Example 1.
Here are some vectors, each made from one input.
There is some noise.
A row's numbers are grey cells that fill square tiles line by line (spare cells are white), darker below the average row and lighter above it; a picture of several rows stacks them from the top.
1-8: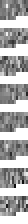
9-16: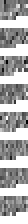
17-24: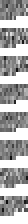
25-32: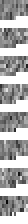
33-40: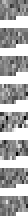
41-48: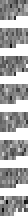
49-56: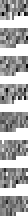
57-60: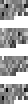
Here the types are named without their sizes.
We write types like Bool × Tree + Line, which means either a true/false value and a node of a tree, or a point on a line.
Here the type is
(Bool × Bool × Bool × Bool + Unit) × Line.
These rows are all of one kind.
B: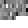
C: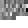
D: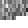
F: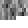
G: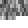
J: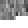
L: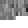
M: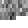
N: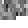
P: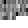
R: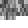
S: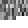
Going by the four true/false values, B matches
J and L.
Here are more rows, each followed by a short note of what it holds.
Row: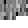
a point on a line and four true/false values
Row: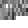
a point on a line and four true/false values
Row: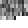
a point on a line and four true/false values
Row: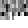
a point on a line
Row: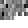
a point on a line
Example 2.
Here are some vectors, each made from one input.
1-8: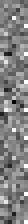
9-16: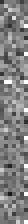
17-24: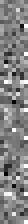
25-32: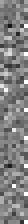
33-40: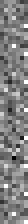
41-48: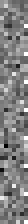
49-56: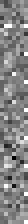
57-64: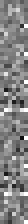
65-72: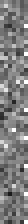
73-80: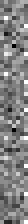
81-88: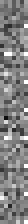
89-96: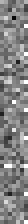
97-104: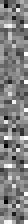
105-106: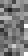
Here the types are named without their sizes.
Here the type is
(Bool × Bool × Bool × Bool + Unit) × Label.
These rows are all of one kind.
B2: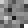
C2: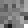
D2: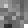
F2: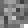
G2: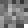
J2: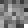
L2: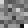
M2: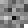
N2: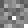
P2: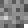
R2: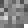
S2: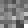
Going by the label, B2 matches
M2, P2 and R2.
